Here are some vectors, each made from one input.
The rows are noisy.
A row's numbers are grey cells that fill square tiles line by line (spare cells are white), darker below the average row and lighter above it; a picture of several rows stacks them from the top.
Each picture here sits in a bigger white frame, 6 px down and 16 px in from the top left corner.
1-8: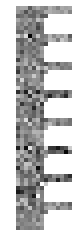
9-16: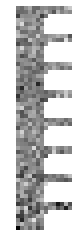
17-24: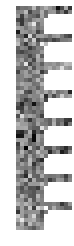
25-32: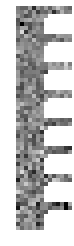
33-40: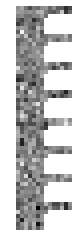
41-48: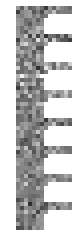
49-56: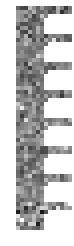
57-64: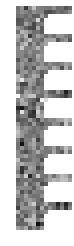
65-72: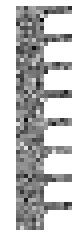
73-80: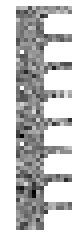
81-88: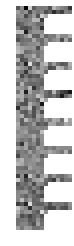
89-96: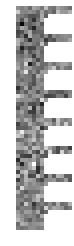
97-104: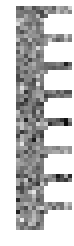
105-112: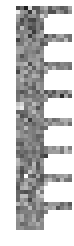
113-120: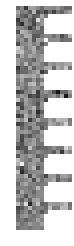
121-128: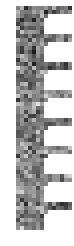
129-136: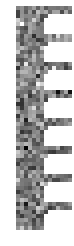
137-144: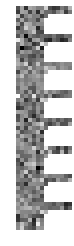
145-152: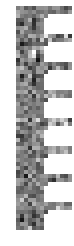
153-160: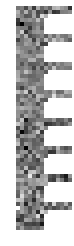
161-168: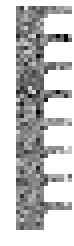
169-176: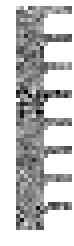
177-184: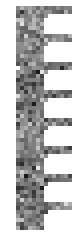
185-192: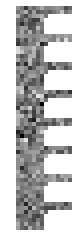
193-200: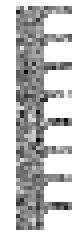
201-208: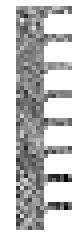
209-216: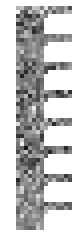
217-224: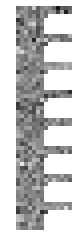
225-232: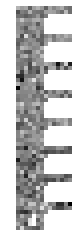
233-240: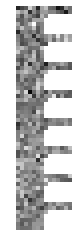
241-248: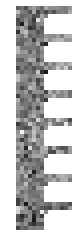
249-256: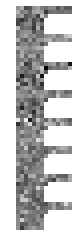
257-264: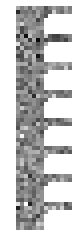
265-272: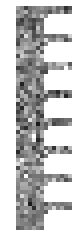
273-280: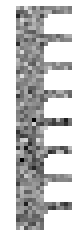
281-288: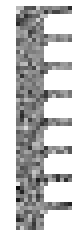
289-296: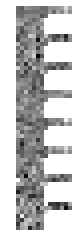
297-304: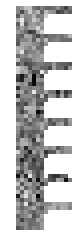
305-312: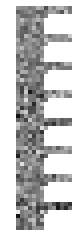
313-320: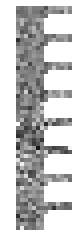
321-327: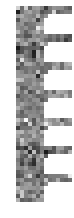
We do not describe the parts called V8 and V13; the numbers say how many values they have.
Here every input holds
either a point on a 4-point line, or a point on a 7-point line, a true/false value and a value of V8, or a value of V13.
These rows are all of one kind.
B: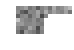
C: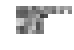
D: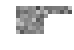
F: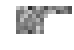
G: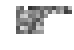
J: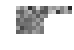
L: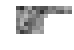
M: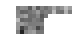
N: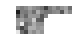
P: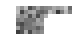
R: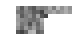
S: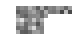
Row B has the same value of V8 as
D, M, P and S.
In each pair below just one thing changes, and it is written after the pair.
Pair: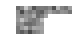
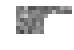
the value of V8
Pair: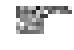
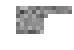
the true/false value
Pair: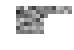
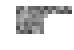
the true/false value
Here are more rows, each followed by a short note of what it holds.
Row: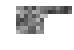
a value of V13
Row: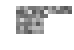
a point on a 7-point line, a true/false value and a value of V8
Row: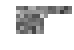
a value of V13
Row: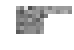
a point on a 7-point line, a true/false value and a value of V8
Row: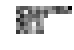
a point on a 4-point line
